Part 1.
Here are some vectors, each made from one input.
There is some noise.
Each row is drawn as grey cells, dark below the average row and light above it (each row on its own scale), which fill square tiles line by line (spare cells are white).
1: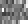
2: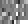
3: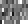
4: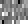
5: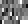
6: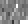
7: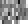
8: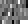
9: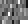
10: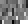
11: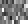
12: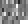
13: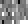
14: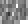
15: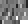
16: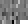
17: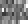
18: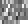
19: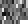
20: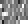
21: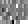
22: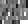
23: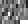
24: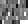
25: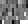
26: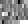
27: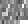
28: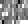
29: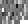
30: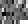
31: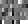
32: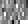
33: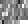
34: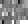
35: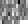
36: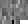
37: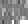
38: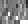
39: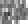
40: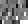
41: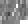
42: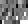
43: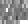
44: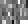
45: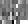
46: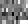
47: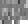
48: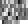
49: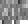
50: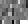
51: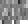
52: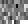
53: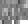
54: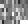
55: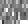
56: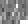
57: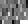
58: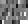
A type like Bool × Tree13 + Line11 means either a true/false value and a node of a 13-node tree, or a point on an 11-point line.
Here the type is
Line6.
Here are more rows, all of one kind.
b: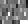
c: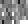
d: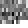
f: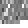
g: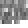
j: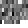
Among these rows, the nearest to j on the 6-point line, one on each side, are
b and d.
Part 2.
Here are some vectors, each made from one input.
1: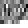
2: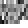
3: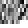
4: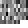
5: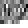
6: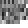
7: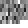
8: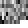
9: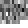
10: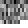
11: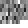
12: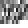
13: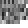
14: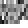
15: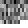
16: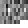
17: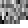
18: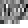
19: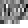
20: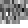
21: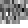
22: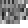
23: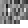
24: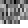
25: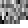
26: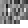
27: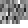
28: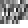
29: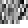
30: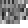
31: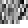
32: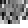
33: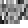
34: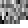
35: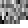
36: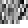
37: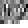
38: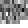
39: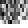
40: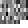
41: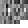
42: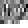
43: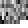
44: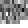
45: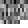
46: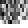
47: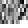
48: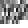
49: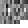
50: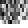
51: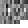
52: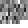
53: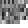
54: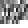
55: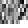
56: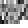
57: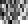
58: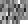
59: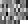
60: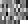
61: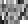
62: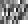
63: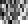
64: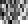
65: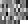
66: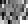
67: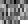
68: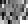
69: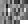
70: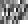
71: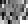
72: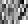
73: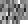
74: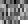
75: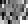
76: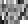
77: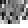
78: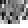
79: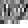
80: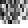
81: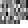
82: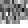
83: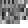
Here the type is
Circle13.
